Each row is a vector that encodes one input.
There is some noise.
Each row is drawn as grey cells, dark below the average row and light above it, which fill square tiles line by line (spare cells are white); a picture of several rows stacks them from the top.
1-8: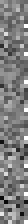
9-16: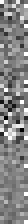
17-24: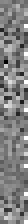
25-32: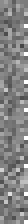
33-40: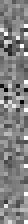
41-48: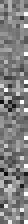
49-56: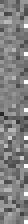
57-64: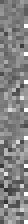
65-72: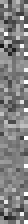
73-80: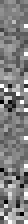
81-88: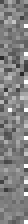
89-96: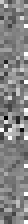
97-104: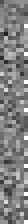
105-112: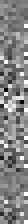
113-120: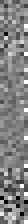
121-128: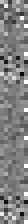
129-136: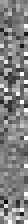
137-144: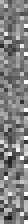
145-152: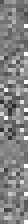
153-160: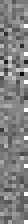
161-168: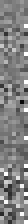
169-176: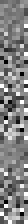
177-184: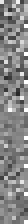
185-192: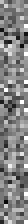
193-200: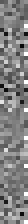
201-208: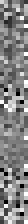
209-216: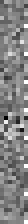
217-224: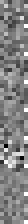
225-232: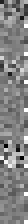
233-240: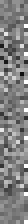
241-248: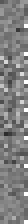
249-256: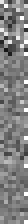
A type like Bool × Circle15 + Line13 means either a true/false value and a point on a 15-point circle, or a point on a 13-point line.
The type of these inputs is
(Bool × Bool × Bool × Bool + Unit) × Line10 + Label12.
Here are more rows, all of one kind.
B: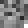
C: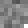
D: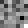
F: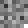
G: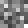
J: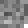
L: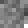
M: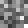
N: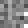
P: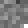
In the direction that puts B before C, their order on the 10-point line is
J, L, B, M, G, P, C, F, D, N.
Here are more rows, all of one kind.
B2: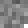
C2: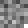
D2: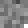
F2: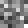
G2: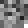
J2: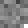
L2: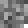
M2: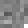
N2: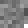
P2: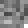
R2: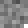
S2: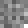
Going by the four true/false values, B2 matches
L2, N2, P2 and R2.
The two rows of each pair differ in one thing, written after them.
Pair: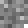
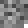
the place on the 10-point line
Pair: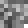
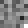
the place on the 10-point line
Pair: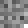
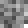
one of the four true/false values
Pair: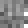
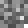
the place on the 10-point line
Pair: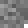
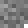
one of the four true/false values
